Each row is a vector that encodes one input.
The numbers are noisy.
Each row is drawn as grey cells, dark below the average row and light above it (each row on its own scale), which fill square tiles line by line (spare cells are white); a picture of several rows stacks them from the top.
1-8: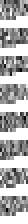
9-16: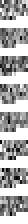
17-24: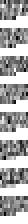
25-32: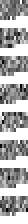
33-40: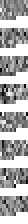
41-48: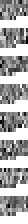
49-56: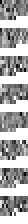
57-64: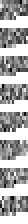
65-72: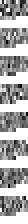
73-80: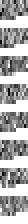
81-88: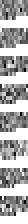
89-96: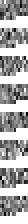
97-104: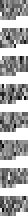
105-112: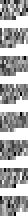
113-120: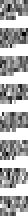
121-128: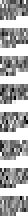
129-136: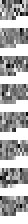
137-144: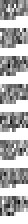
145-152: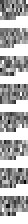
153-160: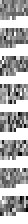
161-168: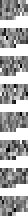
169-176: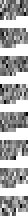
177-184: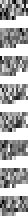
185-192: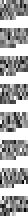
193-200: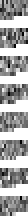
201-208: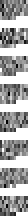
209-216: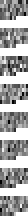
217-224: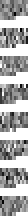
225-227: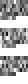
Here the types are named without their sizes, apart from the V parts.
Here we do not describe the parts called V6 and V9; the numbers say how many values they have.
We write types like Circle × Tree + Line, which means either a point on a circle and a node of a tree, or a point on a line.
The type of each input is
(Tree + V6) × (Tree + V9).
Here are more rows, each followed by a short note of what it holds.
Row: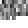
a node of a tree and a value of V9
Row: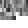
a node of a tree and a value of V6
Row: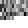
a node of a tree and a value of V9
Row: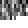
a node of each of two trees
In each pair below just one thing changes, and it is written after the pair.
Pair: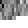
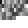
the value of V6
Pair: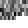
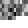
the value of V6
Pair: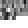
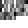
the value of V9
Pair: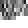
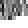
the value of V9
